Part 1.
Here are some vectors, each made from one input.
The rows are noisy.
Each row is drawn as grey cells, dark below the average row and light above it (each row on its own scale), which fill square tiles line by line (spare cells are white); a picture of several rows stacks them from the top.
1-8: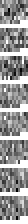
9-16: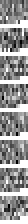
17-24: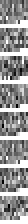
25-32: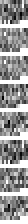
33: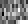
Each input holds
one of 7 labels.
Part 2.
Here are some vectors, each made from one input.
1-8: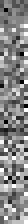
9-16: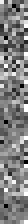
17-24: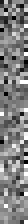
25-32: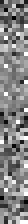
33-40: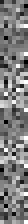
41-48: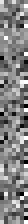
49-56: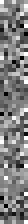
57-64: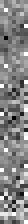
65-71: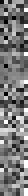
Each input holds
either a fixed value, or three true/false values.
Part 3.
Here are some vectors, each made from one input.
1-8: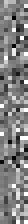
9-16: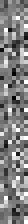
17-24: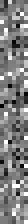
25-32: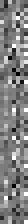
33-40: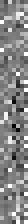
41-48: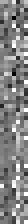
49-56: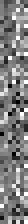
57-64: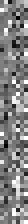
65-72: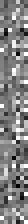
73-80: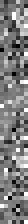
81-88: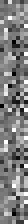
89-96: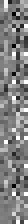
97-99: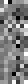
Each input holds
three true/false values.
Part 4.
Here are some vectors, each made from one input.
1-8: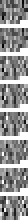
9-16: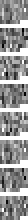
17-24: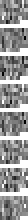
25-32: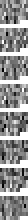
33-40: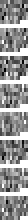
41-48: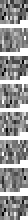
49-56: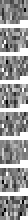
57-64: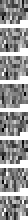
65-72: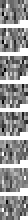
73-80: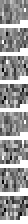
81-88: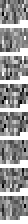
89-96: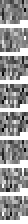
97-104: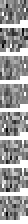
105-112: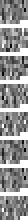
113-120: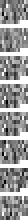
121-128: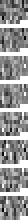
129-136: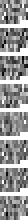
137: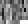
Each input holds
a point on an 8-point circle.
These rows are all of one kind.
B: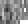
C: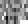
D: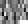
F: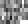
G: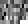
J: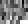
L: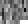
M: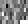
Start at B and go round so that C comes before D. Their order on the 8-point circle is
B, F, C, D, L, J, G, M.
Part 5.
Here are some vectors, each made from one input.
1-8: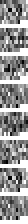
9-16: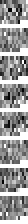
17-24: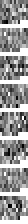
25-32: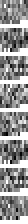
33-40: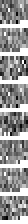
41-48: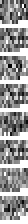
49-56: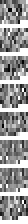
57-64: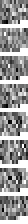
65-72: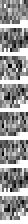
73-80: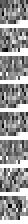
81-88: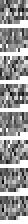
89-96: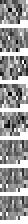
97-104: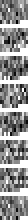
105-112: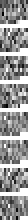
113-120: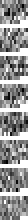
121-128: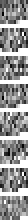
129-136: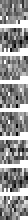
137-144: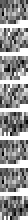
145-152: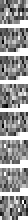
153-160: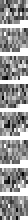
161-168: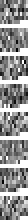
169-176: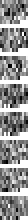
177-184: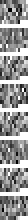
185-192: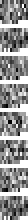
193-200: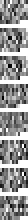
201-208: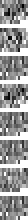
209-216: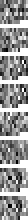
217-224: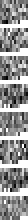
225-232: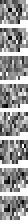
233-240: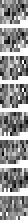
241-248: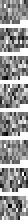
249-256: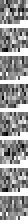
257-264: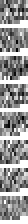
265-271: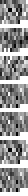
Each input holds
one of 11 labels.
